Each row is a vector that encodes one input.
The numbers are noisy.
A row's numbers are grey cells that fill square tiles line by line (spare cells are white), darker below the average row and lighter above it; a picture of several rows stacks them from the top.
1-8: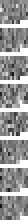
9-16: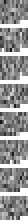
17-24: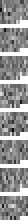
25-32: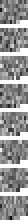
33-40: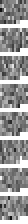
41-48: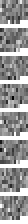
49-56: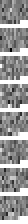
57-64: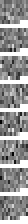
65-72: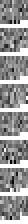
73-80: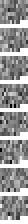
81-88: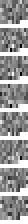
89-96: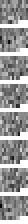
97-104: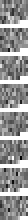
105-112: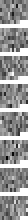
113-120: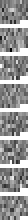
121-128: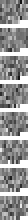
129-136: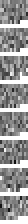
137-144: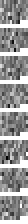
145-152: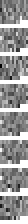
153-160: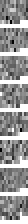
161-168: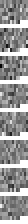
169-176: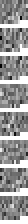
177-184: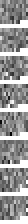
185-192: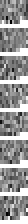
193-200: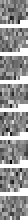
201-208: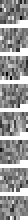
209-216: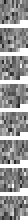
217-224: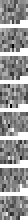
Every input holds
a node of a 9-node tree, together with either one of 10 labels and a point on a 5-point line, or a node of each of two 9-node trees.
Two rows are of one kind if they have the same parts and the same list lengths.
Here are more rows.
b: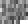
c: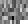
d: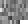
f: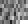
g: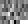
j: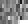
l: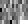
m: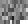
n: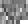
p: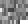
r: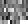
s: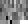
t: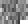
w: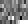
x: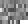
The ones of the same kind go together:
b, c, d, m, n, p, t, x
f, g, j, l, r, s, w

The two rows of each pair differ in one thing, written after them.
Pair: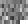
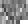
the node of the tree
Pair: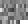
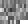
the node of the tree
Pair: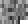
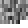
the node of the tree
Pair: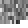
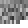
the node of the tree
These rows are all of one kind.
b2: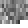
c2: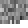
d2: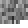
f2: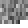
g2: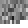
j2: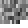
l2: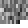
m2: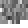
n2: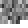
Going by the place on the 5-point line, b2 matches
j2 and m2.
